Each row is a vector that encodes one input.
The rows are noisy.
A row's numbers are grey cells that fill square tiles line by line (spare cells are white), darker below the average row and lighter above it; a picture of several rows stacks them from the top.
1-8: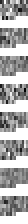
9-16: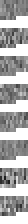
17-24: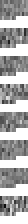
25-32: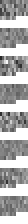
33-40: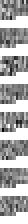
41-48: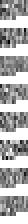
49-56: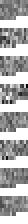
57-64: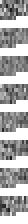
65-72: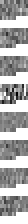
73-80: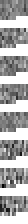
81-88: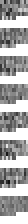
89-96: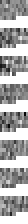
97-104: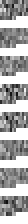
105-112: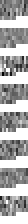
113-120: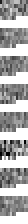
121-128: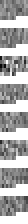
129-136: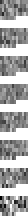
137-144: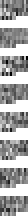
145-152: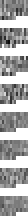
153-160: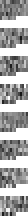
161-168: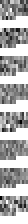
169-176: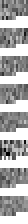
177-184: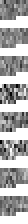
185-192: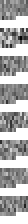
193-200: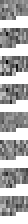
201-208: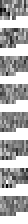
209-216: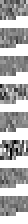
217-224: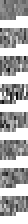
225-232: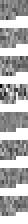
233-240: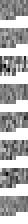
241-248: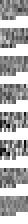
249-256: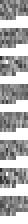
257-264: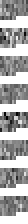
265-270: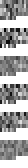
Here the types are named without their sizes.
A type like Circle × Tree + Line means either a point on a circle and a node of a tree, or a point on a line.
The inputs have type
(Bool × Bool × Bool + Line) × Line.
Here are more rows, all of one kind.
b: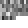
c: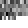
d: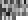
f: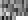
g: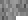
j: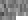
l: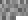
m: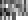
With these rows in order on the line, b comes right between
d and l.
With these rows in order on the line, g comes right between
d and f.
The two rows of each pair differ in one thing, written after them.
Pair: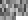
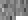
one of the three true/false values
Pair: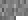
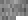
one of the three true/false values
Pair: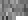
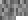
one of the three true/false values
